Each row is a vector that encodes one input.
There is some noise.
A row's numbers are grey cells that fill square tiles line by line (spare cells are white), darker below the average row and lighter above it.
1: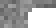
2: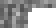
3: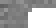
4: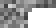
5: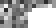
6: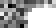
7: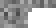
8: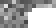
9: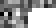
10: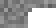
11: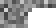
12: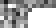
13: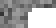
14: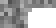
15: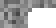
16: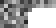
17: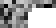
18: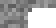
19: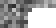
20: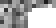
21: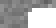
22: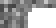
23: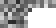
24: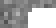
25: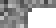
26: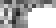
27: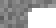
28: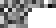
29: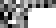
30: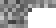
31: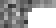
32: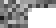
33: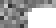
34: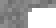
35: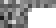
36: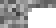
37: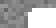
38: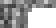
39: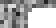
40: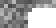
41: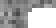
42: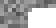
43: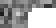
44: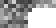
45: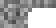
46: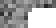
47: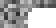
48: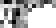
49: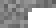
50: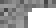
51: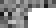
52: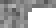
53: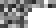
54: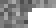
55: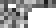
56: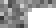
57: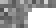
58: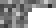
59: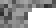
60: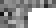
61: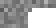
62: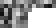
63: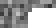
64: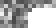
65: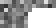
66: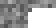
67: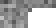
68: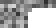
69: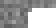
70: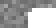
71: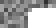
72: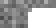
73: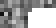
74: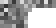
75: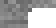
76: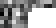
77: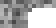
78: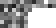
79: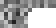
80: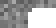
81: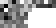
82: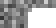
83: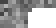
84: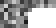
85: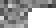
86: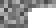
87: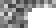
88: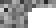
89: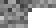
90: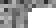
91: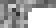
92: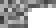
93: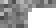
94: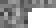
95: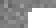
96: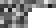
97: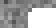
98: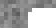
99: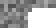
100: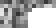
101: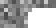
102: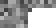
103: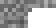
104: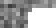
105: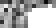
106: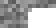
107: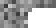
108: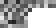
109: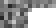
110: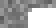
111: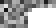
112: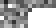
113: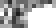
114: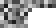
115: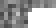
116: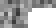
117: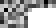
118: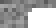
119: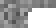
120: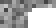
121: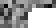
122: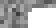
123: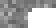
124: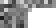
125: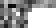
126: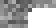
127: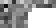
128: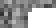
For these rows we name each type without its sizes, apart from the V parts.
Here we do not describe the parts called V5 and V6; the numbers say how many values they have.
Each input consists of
a value of V6, together with either a point on a line and a true/false value, or a value of V5.
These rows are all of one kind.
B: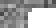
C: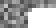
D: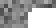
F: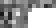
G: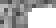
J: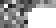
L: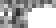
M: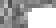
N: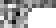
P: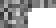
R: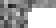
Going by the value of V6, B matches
C, F, N and P.
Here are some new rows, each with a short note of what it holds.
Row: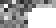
a value of V5 and a value of V6
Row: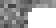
a point on a line, a true/false value and a value of V6
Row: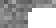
a point on a line, a true/false value and a value of V6
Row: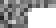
a point on a line, a true/false value and a value of V6
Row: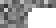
a point on a line, a true/false value and a value of V6
